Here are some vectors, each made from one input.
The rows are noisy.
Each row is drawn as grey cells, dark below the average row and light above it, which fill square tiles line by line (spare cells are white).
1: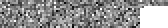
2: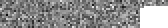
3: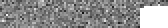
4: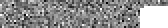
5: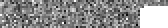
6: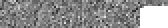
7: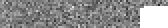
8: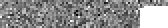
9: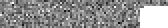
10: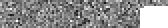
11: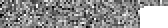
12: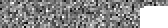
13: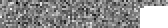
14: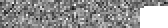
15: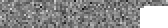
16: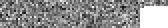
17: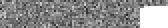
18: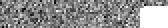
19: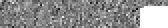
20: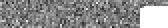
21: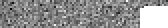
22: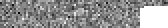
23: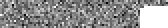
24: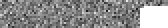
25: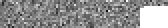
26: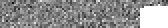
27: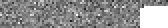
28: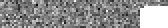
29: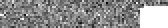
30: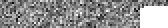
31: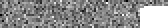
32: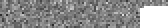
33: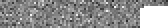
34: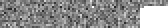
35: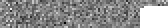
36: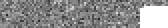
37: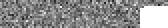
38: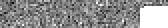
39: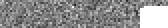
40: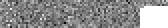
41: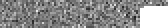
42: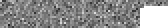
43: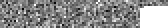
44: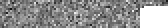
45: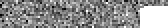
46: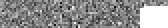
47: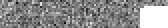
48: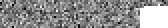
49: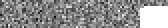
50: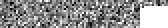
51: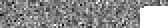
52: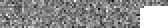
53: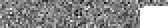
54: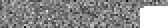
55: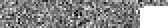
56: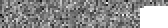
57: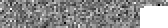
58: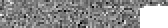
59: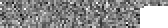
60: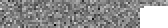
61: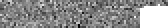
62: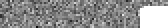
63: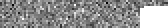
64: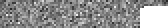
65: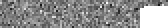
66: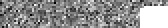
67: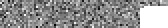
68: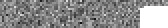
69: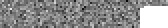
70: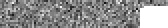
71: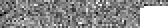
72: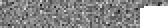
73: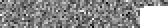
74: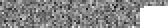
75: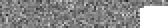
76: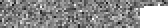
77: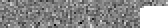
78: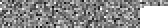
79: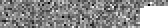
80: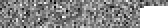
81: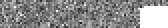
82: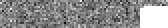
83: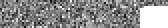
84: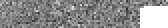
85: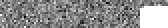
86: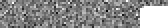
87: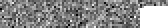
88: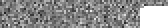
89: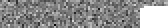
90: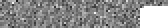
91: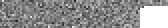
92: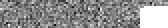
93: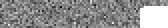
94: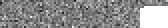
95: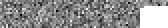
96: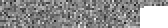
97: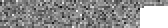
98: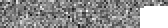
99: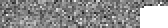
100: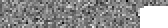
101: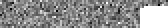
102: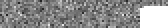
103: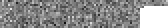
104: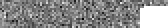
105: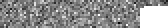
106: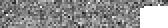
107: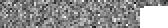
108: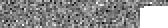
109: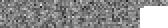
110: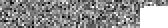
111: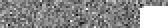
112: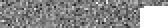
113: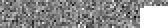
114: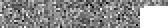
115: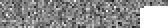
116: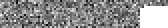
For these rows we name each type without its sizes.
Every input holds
a point on a line, together with either a label, or three true/false values.
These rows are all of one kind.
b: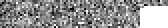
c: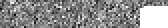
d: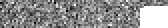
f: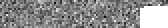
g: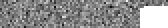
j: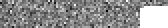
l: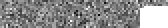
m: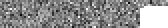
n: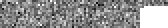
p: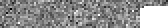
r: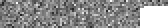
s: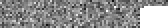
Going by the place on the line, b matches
d, f, j and p.
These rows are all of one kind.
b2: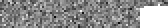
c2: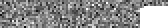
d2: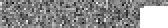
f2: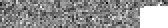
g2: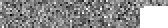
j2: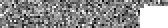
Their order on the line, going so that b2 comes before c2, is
f2, b2, c2, d2, j2, g2.
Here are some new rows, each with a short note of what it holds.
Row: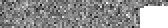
a point on a line and three true/false values
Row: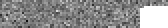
a label and a point on a line
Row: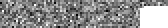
a point on a line and three true/false values
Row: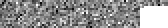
a point on a line and three true/false values
